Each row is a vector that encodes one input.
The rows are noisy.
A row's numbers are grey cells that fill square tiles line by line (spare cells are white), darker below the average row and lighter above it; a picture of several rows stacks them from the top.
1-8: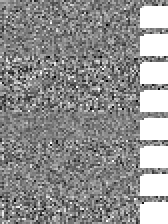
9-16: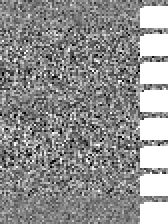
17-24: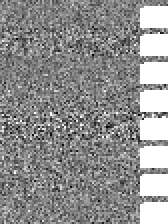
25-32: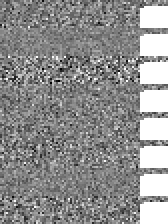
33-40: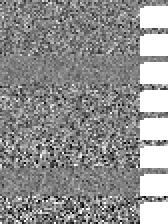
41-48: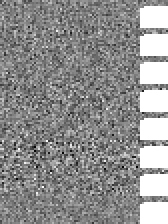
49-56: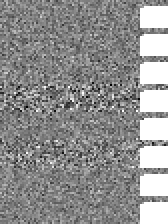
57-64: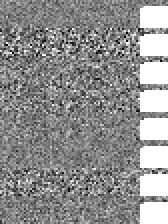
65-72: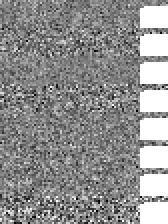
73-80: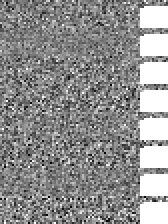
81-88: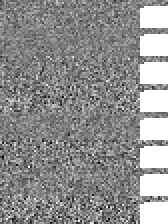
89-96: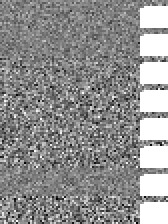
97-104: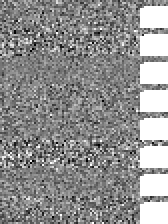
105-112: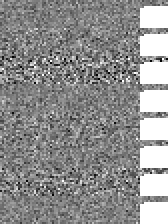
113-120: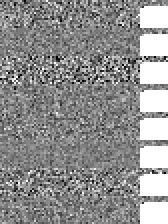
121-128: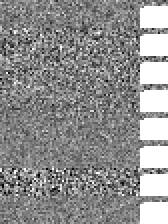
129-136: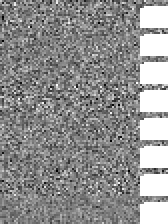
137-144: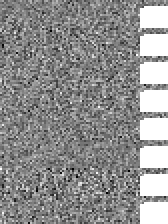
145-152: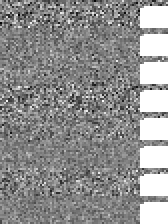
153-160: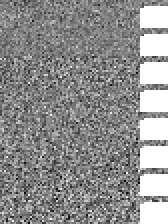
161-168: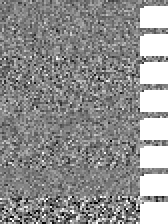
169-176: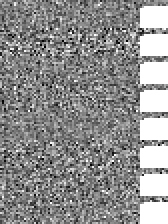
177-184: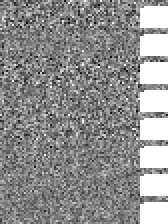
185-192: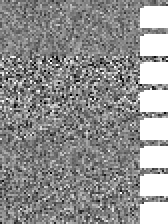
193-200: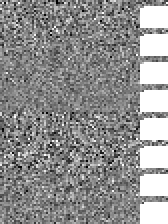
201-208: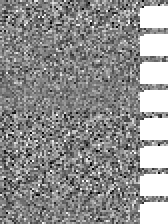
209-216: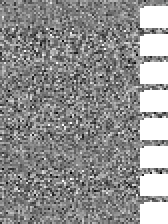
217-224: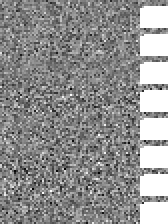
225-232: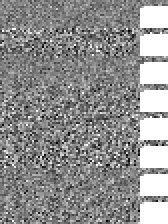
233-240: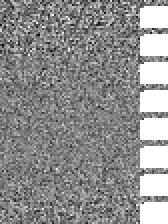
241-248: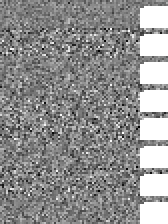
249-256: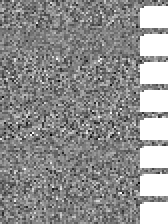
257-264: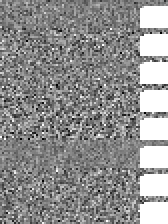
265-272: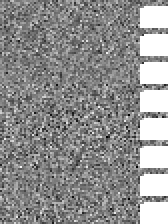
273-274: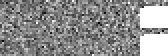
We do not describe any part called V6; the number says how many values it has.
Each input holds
a list of up to two items, each a point on a 10-point circle and a value of V6.
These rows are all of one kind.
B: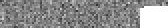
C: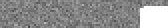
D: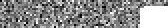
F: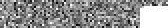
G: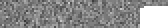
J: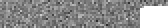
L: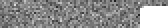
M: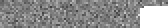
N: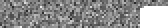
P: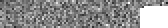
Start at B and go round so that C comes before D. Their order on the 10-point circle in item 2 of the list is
B, F, P, C, L, N, D, M, J, G.
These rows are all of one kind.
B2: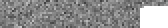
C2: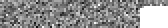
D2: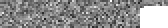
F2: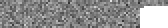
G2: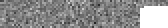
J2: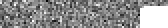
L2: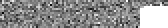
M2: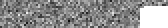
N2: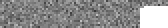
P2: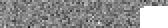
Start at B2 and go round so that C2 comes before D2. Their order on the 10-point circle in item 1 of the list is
B2, C2, D2, J2, F2, M2, N2, L2, P2, G2.
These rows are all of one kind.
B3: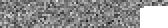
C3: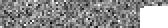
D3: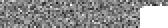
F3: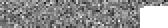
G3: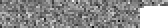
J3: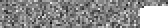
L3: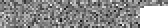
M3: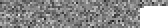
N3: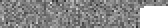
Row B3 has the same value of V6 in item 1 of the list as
D3 and L3.
